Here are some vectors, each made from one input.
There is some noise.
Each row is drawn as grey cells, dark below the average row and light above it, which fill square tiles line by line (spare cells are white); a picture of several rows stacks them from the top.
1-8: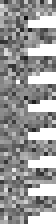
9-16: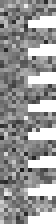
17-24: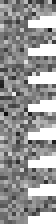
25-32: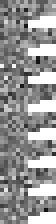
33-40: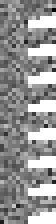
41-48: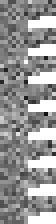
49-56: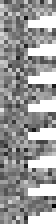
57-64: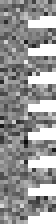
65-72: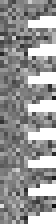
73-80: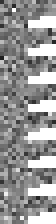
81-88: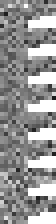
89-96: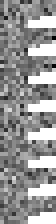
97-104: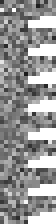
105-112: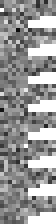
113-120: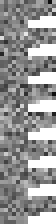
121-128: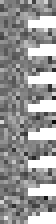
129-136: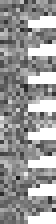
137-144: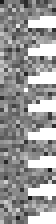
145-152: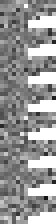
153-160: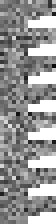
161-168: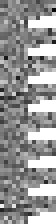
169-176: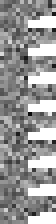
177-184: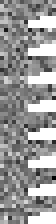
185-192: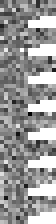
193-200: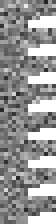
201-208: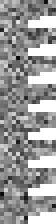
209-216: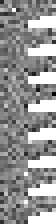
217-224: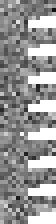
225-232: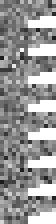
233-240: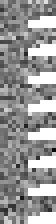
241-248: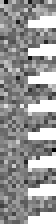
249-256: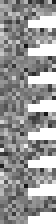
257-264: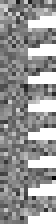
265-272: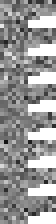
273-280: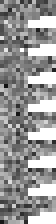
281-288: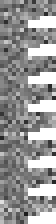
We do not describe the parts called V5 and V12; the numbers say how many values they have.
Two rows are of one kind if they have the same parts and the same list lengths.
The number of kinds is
3.
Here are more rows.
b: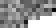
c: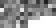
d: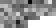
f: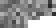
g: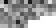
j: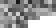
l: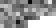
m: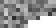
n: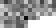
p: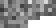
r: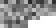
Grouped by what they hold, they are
b, c, m
d, g, j, l, n, r
f, p

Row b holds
one of 7 labels and a value of V12.
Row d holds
a value of V5.
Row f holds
three true/false values.
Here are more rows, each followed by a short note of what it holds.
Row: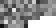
one of 7 labels and a value of V12
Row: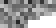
a value of V5
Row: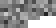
three true/false values
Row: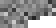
three true/false values
